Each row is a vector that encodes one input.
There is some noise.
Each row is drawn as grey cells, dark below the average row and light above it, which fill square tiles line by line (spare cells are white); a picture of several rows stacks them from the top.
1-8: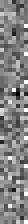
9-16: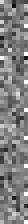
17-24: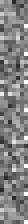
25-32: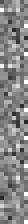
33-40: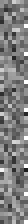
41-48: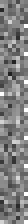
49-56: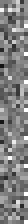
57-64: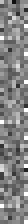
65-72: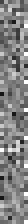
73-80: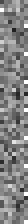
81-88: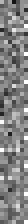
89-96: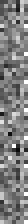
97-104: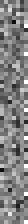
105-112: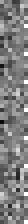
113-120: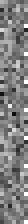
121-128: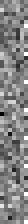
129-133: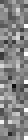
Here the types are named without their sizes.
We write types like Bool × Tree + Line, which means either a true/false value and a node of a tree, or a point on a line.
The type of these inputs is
Bool × Bool × Bool + List(Line).
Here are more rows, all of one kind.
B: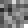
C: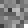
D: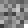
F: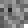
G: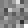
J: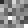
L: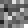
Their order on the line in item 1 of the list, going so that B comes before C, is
L, B, F, C, D, J, G.
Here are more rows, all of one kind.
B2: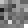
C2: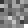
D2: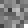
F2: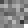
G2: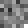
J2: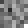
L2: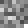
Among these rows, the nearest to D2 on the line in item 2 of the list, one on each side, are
G2 and J2.
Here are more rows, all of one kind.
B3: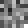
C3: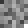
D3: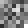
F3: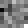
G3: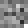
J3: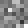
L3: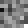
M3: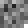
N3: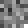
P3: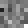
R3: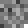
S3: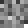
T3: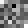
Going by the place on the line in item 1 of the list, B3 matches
L3, N3, P3 and R3.
